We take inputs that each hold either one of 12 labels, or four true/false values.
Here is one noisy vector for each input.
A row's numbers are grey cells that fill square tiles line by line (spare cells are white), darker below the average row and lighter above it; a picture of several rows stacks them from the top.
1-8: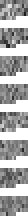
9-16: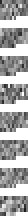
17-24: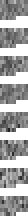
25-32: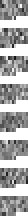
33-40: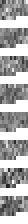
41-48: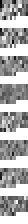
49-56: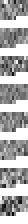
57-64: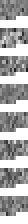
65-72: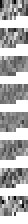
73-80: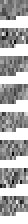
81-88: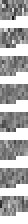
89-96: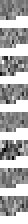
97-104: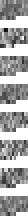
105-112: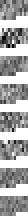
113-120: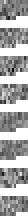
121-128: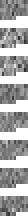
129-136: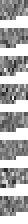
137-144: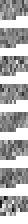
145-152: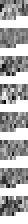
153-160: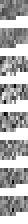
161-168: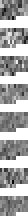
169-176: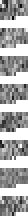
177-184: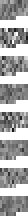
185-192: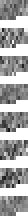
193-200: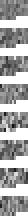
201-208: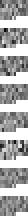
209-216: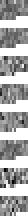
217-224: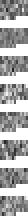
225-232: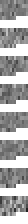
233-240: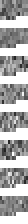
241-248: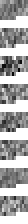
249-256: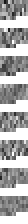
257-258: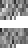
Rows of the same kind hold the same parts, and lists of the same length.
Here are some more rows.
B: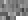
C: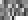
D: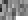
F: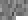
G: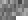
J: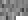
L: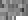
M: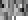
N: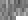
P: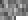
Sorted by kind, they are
B, F, G, J, L, M, N, P
C, D

